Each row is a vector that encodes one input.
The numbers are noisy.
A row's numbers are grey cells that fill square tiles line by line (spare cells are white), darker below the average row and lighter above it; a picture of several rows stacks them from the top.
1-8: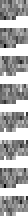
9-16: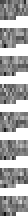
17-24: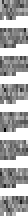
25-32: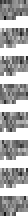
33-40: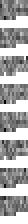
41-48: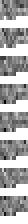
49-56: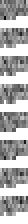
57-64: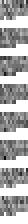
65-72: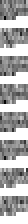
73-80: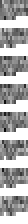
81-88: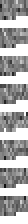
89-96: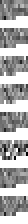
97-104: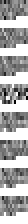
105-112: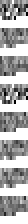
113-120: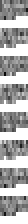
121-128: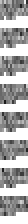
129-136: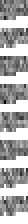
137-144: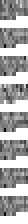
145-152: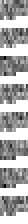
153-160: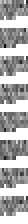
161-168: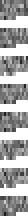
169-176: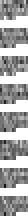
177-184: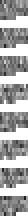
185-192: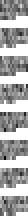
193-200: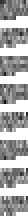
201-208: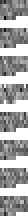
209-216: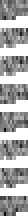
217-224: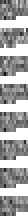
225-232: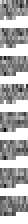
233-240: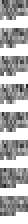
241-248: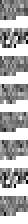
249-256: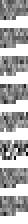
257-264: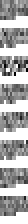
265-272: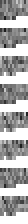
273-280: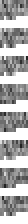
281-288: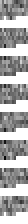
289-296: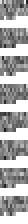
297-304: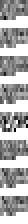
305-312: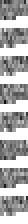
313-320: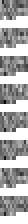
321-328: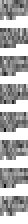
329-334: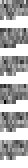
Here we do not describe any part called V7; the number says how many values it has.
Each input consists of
a list of up to two items, each a point on an 8-point line and a value of V7.
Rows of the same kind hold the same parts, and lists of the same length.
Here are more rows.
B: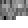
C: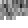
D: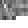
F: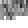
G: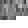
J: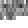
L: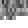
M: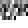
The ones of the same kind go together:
B, D, G
C, F, J, L
M

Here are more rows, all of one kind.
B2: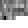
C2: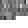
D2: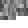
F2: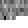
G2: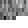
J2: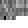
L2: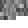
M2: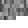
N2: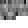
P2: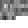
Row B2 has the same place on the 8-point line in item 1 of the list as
D2, L2 and M2.
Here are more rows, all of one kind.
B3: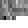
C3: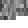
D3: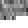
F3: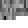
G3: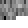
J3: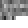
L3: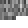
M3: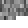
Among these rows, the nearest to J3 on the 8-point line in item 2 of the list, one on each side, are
B3 and G3.
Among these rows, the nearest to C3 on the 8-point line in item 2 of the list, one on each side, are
D3 and M3.
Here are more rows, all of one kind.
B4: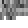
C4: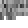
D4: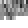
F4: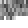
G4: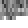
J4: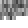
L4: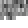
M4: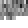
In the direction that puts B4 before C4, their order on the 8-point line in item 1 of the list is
G4, B4, C4, J4, L4, M4, D4, F4.
